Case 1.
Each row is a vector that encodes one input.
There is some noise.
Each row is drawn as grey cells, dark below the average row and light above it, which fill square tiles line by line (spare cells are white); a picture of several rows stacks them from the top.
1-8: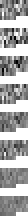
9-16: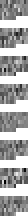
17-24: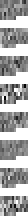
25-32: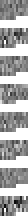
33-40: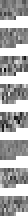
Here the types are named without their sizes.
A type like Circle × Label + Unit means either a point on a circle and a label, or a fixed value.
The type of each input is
Tree + Unit.
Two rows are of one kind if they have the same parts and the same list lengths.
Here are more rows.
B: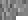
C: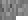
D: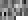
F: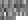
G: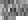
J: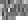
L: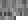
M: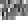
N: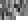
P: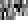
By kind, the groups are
B, C, D, F, L, N, P
G, J, M

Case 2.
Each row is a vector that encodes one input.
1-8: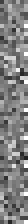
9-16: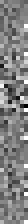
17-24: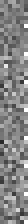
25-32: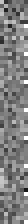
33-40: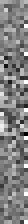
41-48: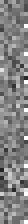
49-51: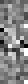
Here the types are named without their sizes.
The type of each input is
Bool × Bool × Bool.
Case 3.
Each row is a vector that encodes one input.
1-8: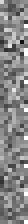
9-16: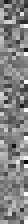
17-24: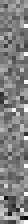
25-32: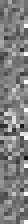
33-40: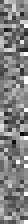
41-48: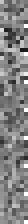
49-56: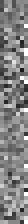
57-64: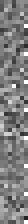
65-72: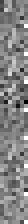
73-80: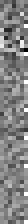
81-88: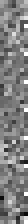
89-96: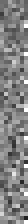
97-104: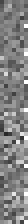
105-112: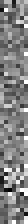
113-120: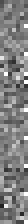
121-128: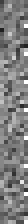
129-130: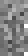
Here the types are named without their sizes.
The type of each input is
Circle.
